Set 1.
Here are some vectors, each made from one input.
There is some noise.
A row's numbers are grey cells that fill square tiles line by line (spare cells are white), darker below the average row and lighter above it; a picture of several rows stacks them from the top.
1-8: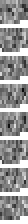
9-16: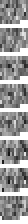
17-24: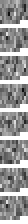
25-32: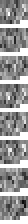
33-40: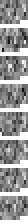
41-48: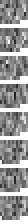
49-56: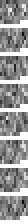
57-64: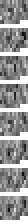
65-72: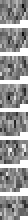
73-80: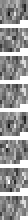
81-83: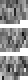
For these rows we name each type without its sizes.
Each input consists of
a label and a true/false value.
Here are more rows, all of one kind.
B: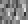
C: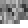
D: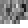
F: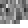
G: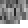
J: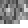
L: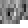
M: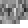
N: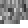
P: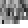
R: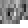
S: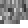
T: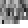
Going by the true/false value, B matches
G and J.
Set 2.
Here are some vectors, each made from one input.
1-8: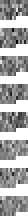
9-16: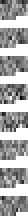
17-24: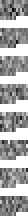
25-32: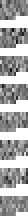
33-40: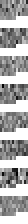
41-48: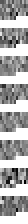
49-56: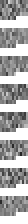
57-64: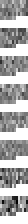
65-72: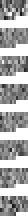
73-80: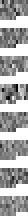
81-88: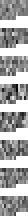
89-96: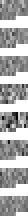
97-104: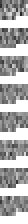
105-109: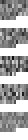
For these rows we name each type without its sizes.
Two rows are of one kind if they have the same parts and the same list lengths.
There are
3 kinds of row.
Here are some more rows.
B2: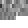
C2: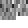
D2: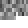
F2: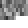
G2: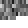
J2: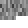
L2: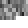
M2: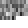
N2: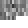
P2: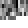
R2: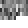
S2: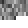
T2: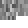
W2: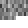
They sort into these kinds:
B2, C2, D2, F2, J2, L2, M2, N2, T2, W2
G2, R2, S2
P2

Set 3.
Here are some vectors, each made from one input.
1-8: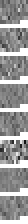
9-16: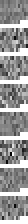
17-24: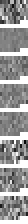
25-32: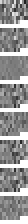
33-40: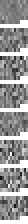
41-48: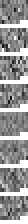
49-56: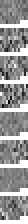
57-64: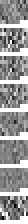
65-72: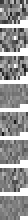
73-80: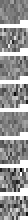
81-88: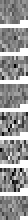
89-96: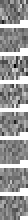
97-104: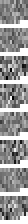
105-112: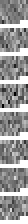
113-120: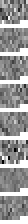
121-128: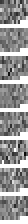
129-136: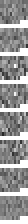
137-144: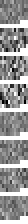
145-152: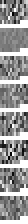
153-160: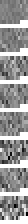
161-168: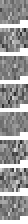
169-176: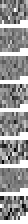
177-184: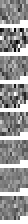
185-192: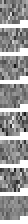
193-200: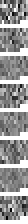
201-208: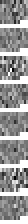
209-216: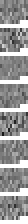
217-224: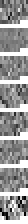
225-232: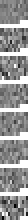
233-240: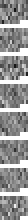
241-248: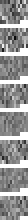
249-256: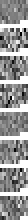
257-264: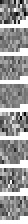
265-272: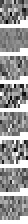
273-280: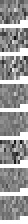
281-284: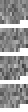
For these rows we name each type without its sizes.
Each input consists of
a point on a line and a true/false value.
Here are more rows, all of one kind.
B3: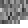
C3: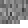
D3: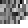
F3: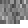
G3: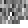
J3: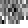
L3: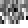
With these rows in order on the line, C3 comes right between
F3 and J3.
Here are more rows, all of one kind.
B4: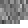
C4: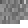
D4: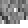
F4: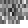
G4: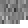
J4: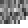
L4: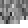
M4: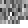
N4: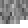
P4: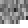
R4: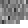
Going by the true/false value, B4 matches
D4, J4 and P4.
